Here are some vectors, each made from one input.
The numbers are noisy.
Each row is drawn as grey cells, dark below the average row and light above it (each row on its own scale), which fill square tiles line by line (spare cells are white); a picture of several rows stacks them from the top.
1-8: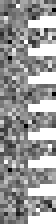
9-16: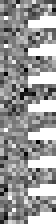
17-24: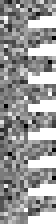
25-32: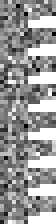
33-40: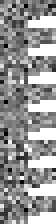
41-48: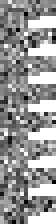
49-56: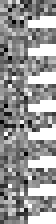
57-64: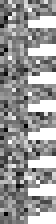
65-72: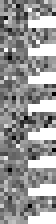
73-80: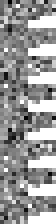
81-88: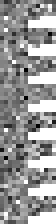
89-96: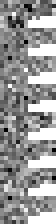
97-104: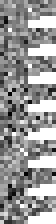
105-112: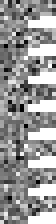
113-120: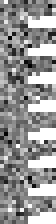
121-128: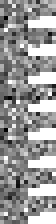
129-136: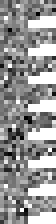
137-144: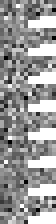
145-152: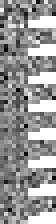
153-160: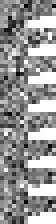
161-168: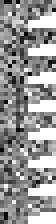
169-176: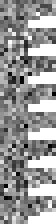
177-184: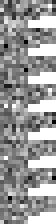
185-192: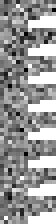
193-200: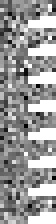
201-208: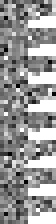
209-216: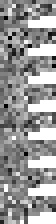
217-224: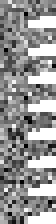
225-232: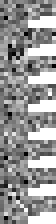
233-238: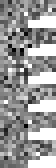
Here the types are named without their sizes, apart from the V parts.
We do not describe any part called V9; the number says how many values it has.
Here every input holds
either a point on a line, or a list of items, each a label and a value of V9.
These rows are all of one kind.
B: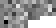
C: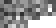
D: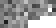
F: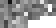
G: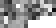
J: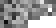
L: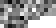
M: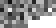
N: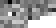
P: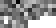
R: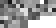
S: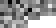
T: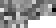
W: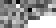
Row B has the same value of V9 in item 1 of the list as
D, F and J.
